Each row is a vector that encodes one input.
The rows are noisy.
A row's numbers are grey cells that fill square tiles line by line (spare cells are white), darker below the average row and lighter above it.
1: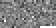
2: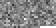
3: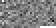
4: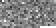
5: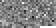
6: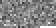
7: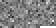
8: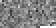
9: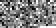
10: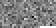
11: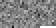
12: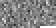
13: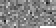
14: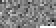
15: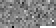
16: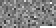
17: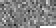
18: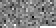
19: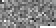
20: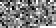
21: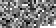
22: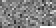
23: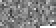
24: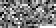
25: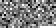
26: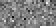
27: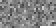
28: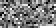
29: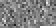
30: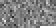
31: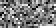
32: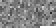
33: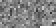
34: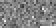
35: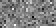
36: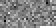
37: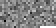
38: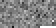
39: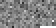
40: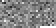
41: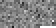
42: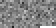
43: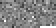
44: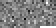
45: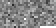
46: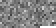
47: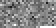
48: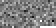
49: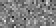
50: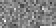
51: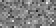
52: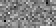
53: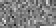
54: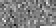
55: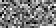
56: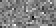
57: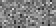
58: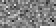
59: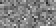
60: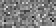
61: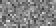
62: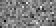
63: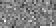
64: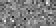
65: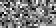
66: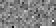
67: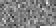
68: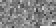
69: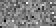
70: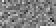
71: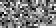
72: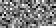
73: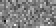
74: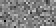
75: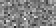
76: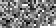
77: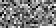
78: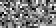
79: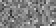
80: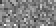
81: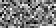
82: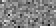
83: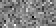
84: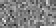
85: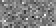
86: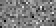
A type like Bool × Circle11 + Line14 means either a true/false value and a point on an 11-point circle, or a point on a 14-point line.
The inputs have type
Bool × Bool × Bool × (Tree8 + Unit) + Line6.
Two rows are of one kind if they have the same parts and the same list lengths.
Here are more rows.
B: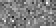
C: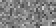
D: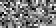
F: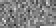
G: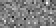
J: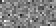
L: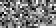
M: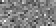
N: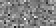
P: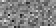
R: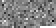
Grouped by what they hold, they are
B, C, F, G
D, L
J, M, N, P, R

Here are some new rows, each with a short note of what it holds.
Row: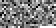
a point on a 6-point line
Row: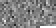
three true/false values
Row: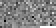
a node of an 8-node tree and three true/false values
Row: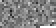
three true/false values
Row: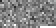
a node of an 8-node tree and three true/false values
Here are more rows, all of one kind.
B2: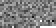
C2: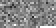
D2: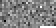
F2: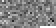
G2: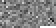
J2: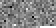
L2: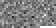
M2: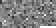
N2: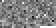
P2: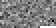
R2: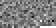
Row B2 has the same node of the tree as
D2, P2 and R2.
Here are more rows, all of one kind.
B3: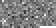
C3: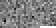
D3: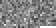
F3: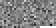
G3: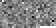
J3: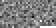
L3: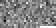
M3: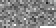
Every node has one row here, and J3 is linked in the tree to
C3.
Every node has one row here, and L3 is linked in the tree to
C3.
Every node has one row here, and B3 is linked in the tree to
C3, D3 and M3.
